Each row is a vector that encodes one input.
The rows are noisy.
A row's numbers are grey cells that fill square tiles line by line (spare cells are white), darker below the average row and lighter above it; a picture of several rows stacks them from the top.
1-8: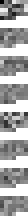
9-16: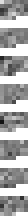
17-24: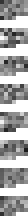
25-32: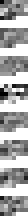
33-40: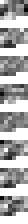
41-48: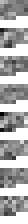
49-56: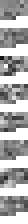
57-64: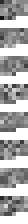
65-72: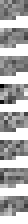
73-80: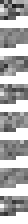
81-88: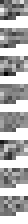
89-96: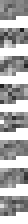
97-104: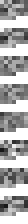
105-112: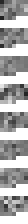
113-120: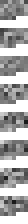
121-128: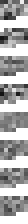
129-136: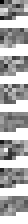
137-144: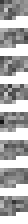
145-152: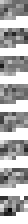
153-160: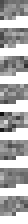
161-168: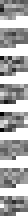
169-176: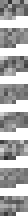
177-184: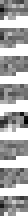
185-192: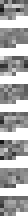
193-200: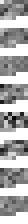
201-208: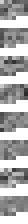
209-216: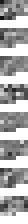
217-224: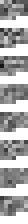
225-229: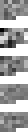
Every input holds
either a point on a 5-point line and a true/false value, or a node of a 12-node tree.
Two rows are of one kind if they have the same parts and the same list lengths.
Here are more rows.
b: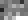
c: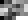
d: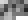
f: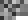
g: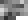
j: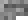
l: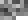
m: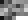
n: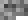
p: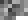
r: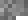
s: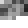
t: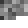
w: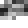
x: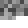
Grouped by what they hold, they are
b, c, f, m, p, t, x
d, g, j, l, n, r, s, w

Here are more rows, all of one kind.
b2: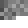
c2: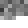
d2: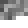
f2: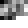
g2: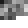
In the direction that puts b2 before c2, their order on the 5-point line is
g2, f2, b2, d2, c2.
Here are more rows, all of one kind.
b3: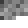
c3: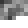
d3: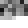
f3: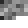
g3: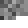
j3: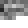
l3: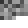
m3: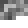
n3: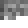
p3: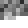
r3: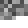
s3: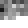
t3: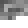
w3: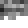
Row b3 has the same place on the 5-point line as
l3, p3 and s3.
